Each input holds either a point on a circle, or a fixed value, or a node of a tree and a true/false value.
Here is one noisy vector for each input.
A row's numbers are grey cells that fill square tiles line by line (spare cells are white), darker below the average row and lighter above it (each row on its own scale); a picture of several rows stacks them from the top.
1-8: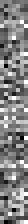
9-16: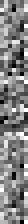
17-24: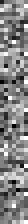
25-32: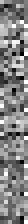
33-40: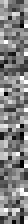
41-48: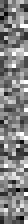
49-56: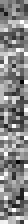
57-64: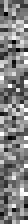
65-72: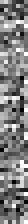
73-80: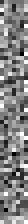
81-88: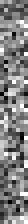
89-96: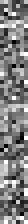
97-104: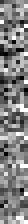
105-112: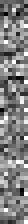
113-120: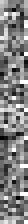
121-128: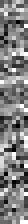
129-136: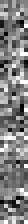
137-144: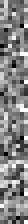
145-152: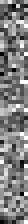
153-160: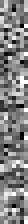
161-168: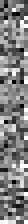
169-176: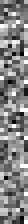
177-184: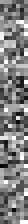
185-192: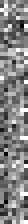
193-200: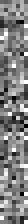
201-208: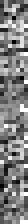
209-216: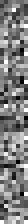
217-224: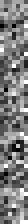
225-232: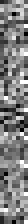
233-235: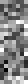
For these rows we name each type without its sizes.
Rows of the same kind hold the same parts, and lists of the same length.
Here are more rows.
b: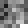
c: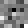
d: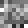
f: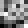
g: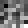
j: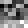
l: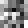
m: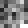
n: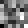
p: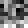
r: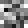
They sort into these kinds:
b, g, j, m, p
c, n
d, f, l, r

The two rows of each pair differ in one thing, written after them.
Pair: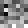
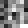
the node of the tree
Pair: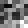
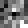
the node of the tree
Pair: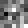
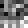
the true/false value
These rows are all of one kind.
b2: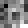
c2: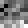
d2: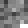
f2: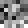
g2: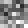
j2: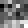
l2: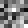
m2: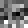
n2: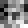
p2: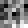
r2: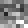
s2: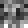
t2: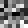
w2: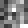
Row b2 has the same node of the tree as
j2, n2 and p2.
